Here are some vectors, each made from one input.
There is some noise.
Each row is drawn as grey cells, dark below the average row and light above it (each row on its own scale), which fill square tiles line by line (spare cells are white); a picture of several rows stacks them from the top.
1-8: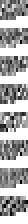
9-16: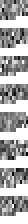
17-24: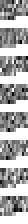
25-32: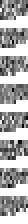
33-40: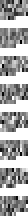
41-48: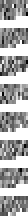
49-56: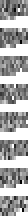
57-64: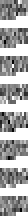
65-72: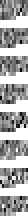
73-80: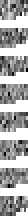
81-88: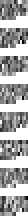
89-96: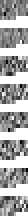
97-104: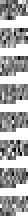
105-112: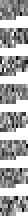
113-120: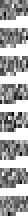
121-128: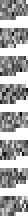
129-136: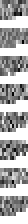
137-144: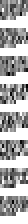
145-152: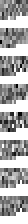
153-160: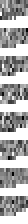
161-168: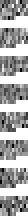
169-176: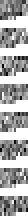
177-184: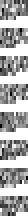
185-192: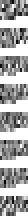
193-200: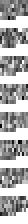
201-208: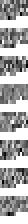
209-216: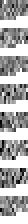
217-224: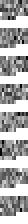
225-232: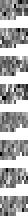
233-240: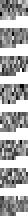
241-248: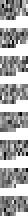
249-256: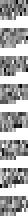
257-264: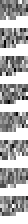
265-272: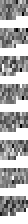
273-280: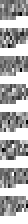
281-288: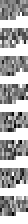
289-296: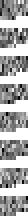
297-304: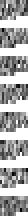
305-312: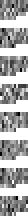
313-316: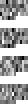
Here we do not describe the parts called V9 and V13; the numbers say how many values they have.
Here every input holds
one of 4 labels and a value of V13, together with either four true/false values, or a value of V9.
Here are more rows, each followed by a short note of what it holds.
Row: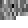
one of 4 labels, four true/false values and a value of V13
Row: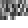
one of 4 labels, four true/false values and a value of V13
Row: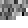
one of 4 labels, a value of V9 and a value of V13
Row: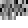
one of 4 labels, four true/false values and a value of V13
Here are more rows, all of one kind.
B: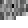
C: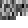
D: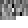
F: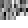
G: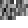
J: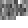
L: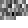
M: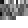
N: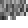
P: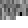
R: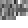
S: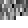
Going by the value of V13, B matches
D and S.
